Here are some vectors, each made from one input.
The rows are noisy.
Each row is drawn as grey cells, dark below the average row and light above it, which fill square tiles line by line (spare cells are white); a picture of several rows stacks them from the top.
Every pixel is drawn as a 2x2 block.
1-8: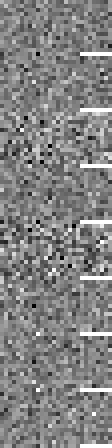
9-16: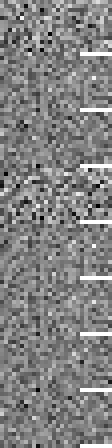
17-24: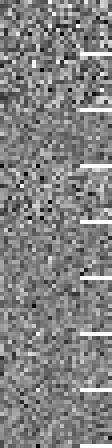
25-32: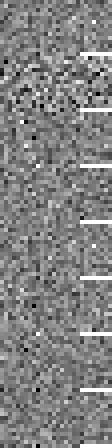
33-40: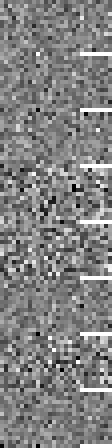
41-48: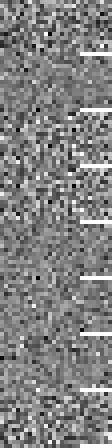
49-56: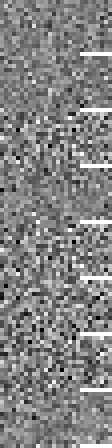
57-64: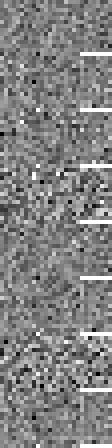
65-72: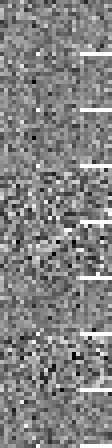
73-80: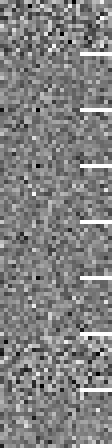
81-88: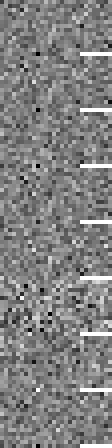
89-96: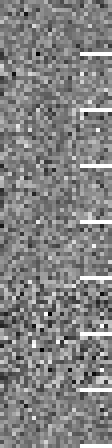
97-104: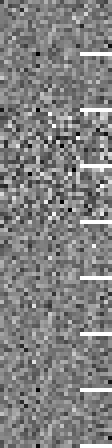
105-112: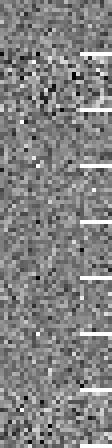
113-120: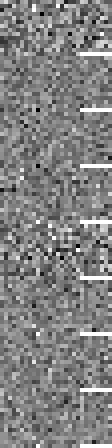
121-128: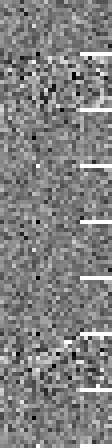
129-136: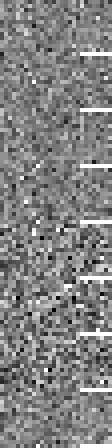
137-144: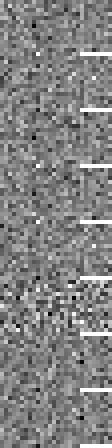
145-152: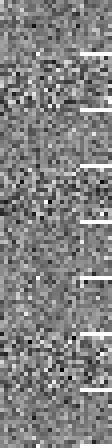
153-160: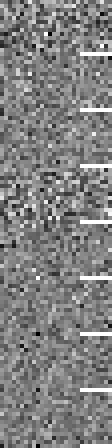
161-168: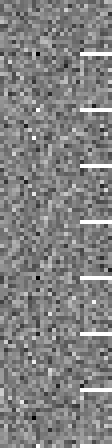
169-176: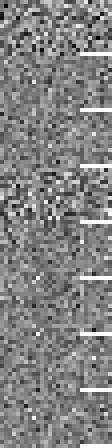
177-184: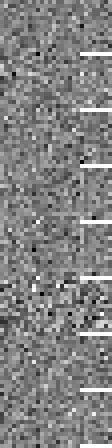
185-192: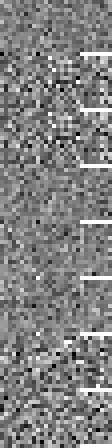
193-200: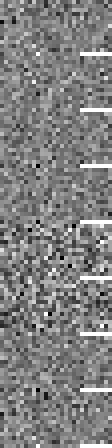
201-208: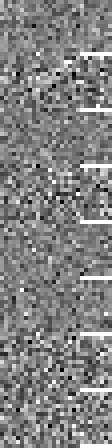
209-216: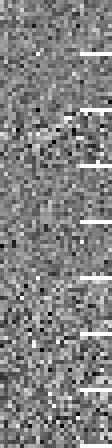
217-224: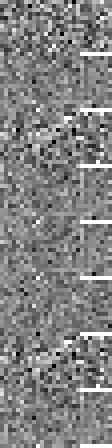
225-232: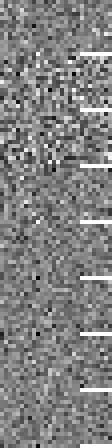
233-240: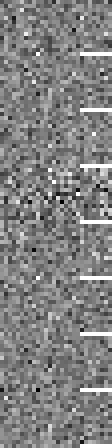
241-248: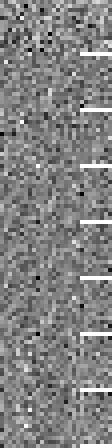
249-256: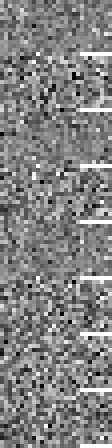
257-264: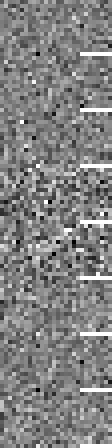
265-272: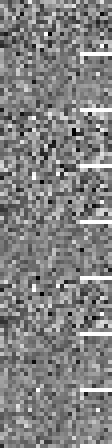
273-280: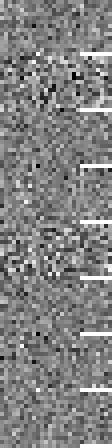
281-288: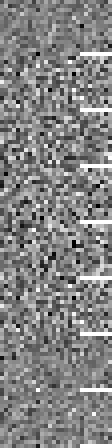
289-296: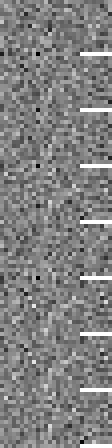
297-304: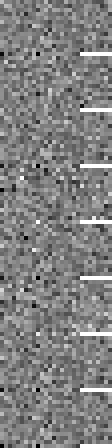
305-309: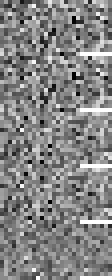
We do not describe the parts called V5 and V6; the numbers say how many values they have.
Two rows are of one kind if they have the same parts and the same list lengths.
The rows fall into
3 kinds.
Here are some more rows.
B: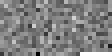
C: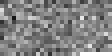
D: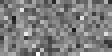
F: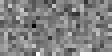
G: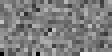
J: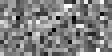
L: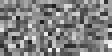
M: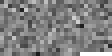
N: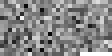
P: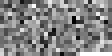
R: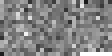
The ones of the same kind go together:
B, G, M
C, D, F, R
J, L, N, P

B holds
a node of a 7-node tree, a true/false value and a value of V6.
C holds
a true/false value, a value of V5 and a value of V6.
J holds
one of 10 labels.
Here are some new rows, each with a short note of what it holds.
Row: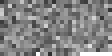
a true/false value, a value of V5 and a value of V6
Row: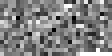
one of 10 labels
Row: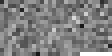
a node of a 7-node tree, a true/false value and a value of V6
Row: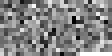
one of 10 labels
